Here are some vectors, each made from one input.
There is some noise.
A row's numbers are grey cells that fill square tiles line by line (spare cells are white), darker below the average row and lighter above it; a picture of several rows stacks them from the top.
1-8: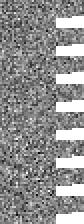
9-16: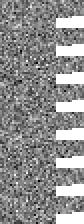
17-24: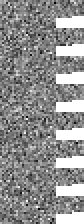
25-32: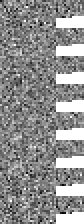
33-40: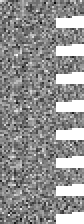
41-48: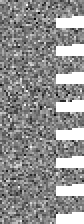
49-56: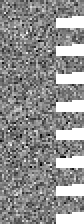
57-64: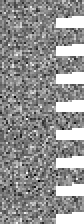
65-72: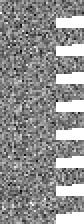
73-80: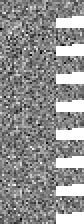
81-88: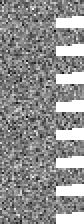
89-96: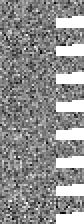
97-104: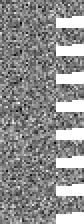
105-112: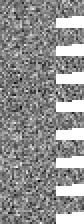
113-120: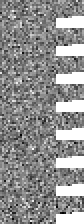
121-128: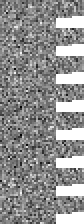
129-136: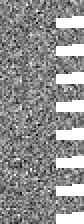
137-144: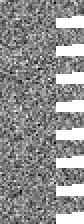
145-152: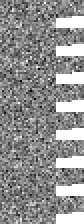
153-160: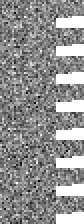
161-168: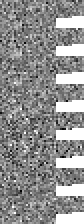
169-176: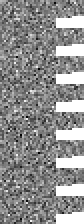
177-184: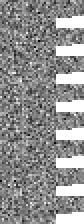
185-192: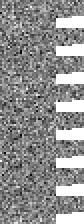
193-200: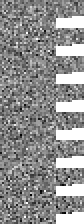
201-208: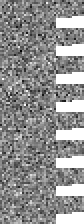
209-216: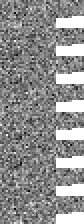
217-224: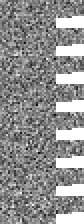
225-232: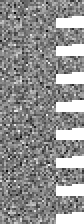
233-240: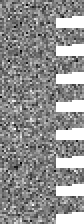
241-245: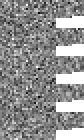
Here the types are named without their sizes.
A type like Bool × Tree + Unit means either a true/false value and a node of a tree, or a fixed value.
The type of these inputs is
Bool × Circle × Label + Line.
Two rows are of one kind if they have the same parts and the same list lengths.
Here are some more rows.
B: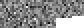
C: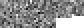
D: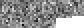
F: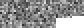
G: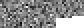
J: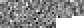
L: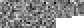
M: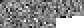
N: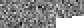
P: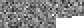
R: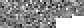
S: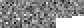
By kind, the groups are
B, C, G, J, L, M, N, P, R, S
D, F

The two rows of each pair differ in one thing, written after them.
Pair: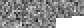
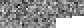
the true/false value
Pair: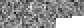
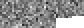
the label
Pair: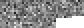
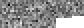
the label
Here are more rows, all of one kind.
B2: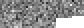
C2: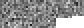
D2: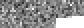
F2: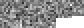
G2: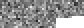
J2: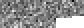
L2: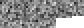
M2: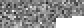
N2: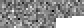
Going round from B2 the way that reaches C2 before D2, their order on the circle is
B2, L2, C2, G2, J2, N2, D2, M2, F2.
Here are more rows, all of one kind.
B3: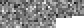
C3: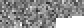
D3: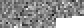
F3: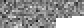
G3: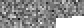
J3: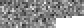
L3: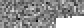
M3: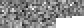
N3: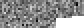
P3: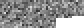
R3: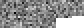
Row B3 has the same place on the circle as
F3, N3 and P3.
